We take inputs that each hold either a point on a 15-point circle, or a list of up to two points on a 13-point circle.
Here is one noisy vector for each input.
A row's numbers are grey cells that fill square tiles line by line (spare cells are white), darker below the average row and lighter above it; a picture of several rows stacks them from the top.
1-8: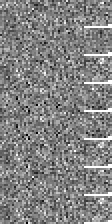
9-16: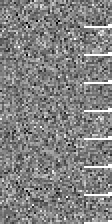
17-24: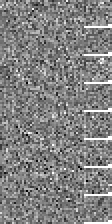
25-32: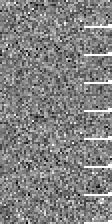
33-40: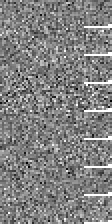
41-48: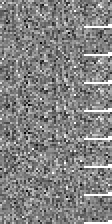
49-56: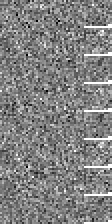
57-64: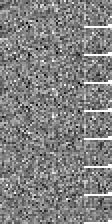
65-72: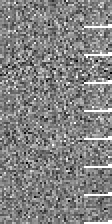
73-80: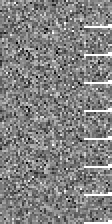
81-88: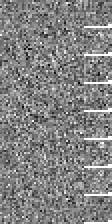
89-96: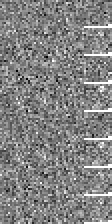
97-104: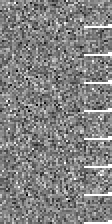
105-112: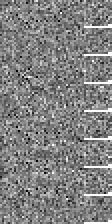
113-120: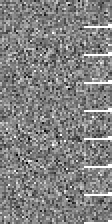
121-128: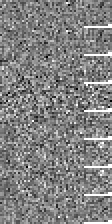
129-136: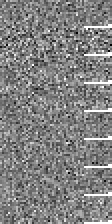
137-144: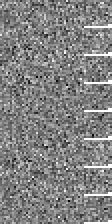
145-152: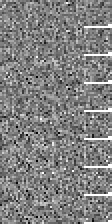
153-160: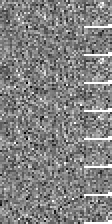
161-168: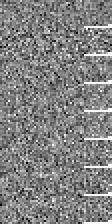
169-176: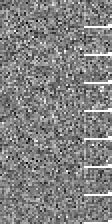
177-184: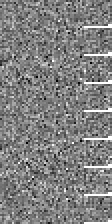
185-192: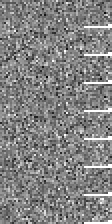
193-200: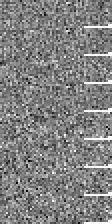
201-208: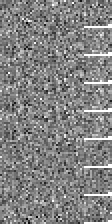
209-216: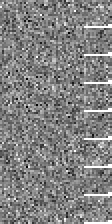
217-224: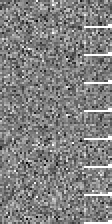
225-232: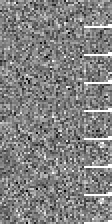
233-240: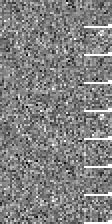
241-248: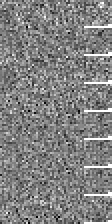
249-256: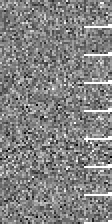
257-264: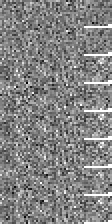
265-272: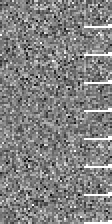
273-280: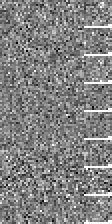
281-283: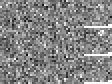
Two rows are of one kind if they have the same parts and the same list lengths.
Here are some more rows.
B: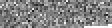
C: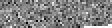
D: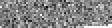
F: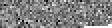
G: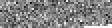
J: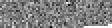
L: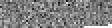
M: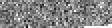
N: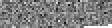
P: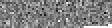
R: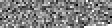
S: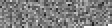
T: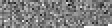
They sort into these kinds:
B, D, G, M
C, F
J, L, N, P, S, T
R

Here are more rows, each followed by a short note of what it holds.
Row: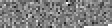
a list of one item
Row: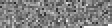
a list of one item
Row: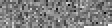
a list of one item
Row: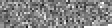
a point on a 15-point circle
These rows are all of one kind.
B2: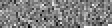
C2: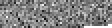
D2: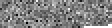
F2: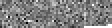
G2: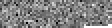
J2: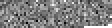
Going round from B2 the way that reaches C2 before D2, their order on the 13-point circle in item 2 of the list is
B2, C2, D2, F2, G2, J2.
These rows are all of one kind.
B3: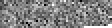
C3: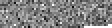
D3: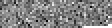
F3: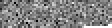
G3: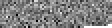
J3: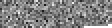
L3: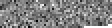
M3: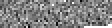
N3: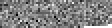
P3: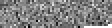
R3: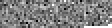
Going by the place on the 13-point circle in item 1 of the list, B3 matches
D3 and F3.
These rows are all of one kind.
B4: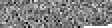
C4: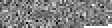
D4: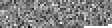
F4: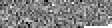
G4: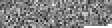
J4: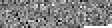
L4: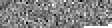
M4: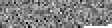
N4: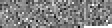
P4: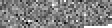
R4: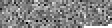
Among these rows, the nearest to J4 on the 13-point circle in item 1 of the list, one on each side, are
B4 and D4.
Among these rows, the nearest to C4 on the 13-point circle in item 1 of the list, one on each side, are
L4 and R4.
